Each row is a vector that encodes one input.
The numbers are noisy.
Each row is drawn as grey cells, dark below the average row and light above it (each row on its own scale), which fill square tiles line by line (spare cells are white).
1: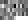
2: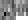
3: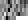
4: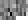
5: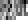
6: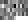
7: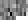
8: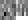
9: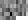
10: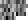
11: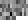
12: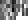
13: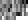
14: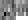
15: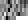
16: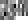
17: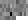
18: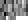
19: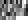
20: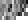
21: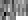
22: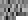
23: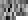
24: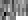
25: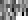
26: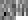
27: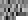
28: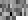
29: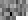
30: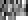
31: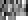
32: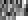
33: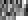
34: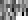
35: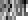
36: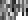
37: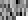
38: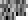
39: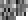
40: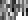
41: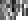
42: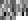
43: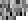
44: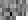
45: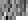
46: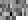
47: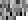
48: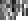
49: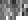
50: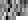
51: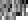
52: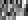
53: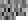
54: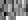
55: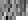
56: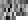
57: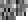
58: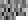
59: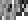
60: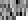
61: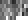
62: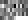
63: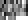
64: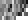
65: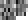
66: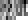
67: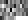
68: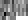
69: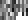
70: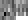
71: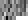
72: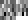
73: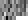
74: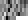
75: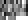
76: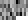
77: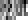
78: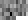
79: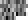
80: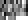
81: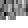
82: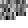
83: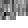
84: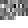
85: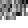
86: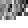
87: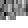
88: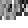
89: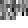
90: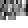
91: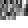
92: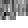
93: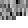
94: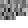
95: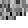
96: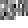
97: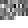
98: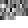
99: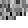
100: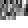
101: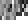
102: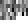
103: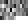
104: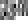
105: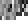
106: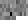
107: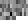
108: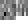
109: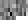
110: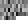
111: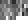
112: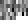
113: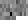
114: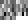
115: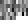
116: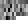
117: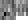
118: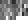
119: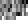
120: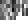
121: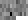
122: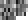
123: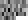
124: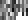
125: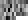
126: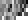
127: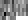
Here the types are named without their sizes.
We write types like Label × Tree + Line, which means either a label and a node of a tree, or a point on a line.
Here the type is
Line + Tree.
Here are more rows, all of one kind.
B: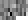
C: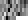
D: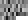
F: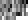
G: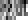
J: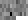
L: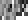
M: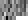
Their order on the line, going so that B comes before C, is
J, B, D, C, M, G, F, L.
